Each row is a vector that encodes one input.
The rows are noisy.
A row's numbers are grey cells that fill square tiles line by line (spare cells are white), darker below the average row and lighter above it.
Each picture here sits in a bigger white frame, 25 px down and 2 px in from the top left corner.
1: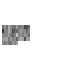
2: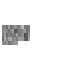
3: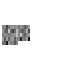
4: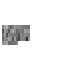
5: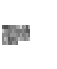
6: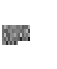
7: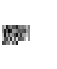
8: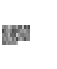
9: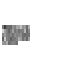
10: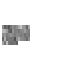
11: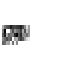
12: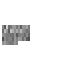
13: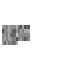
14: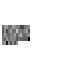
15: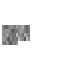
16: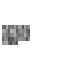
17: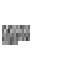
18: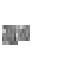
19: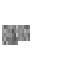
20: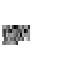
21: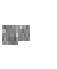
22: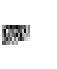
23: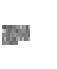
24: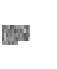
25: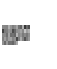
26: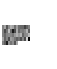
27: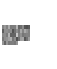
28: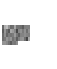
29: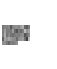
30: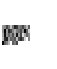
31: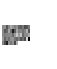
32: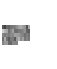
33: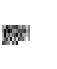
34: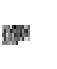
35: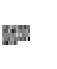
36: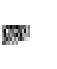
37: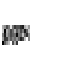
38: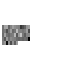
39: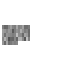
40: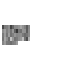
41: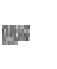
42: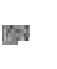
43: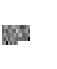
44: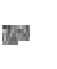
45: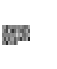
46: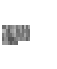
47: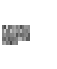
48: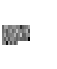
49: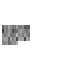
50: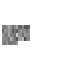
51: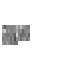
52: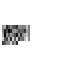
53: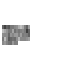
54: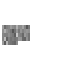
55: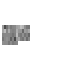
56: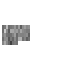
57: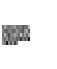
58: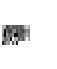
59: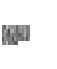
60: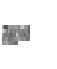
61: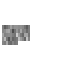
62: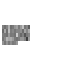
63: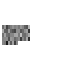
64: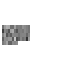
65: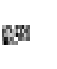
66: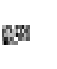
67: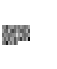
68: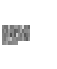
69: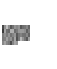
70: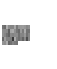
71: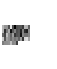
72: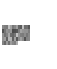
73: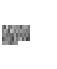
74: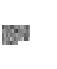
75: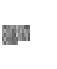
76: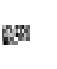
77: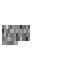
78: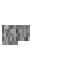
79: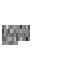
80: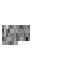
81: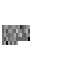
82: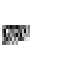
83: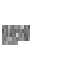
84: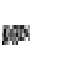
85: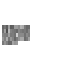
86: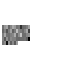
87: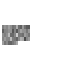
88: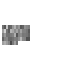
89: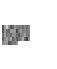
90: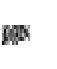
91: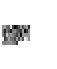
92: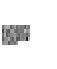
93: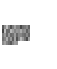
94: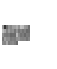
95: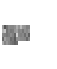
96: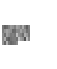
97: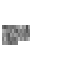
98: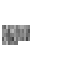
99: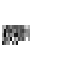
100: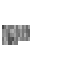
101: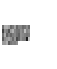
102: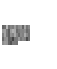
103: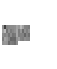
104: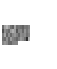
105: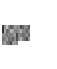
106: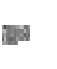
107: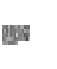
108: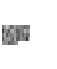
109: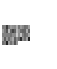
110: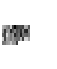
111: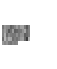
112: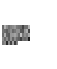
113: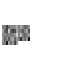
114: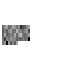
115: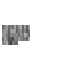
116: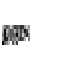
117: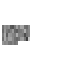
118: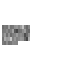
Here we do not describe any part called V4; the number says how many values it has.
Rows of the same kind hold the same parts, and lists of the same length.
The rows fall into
5 kinds.
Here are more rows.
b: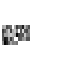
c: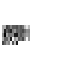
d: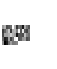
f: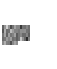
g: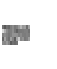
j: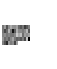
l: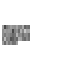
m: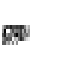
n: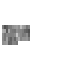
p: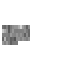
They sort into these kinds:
b, d
c, m
f
g, l, n, p
j

